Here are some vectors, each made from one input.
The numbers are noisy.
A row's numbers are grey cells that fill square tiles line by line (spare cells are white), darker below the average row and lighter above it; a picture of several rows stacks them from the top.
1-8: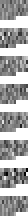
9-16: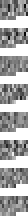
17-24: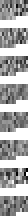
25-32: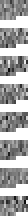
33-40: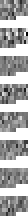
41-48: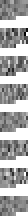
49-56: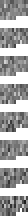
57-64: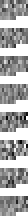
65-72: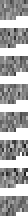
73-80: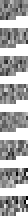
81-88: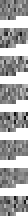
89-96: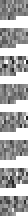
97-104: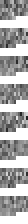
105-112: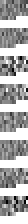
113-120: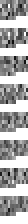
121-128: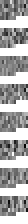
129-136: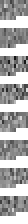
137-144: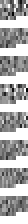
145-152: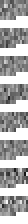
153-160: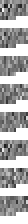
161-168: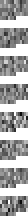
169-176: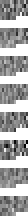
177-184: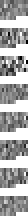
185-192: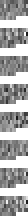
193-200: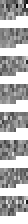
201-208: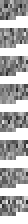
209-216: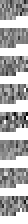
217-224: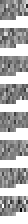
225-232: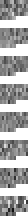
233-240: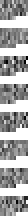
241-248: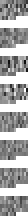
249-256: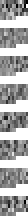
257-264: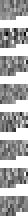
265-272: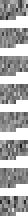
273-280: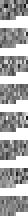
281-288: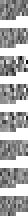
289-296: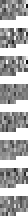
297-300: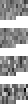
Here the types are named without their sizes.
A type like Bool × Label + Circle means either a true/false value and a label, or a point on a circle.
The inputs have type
Bool × Line.
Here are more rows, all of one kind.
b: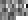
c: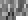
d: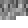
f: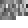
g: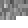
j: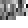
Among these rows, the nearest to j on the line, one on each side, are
b and f.
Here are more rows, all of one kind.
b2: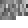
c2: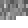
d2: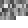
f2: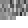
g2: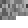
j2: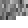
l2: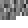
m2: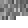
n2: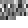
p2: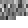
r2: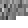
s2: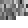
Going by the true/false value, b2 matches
c2, d2, f2 and g2.
